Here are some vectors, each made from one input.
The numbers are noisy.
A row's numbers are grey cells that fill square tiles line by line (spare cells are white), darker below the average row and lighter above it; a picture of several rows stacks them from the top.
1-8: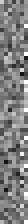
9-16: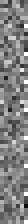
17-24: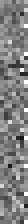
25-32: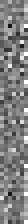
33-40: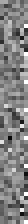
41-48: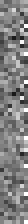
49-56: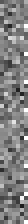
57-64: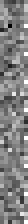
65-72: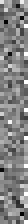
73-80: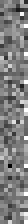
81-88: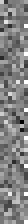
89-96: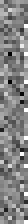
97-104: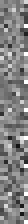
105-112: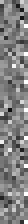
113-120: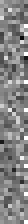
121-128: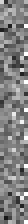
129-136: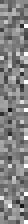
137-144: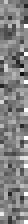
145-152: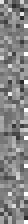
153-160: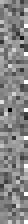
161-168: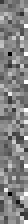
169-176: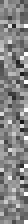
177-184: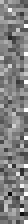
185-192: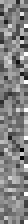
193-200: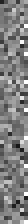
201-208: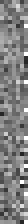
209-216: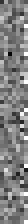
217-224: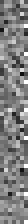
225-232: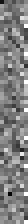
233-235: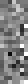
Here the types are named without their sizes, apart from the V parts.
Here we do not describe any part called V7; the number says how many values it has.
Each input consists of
a node of a tree and a value of V7, together with either a fixed value, or four true/false values.
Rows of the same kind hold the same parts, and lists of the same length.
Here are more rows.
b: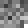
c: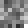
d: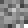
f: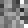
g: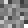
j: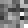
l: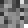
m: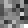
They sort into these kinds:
b, c, d, g
f, j, l, m

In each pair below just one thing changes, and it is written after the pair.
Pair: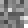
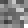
the value of V7
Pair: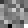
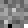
the node of the tree
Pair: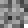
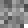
the node of the tree
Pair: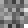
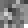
the value of V7
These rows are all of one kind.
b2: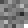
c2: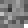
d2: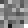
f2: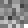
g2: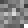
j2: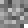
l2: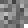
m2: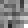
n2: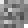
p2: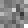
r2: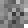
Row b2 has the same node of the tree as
m2, n2 and p2.
